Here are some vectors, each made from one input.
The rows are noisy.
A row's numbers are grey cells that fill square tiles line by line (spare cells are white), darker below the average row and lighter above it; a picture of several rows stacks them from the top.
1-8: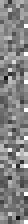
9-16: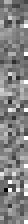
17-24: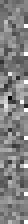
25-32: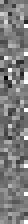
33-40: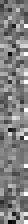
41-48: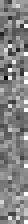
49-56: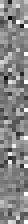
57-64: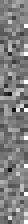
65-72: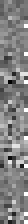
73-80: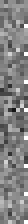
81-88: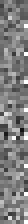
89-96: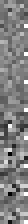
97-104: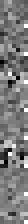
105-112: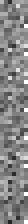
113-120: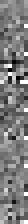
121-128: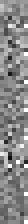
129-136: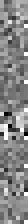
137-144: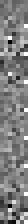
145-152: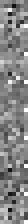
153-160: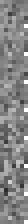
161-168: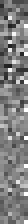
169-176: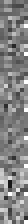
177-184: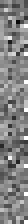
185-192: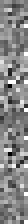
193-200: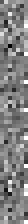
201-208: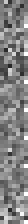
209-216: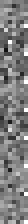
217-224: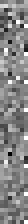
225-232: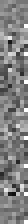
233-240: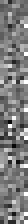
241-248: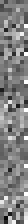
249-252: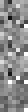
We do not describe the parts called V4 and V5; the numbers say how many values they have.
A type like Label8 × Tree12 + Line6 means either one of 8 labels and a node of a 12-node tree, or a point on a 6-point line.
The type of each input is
(Circle8 + V5) × V4 + Line3 × Line7.
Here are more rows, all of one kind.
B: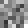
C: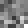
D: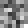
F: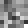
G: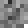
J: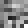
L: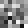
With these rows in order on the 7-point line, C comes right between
D and L.
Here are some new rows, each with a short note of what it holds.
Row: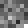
a point on an 8-point circle and a value of V4
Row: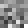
a point on an 8-point circle and a value of V4
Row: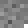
a value of V4 and a value of V5
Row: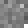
a point on an 8-point circle and a value of V4
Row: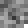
a point on a 3-point line and a point on a 7-point line
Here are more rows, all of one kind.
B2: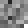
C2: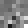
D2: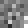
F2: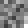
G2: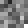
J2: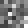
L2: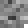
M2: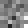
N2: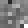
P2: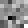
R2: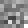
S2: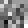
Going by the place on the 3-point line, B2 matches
G2, N2 and S2.
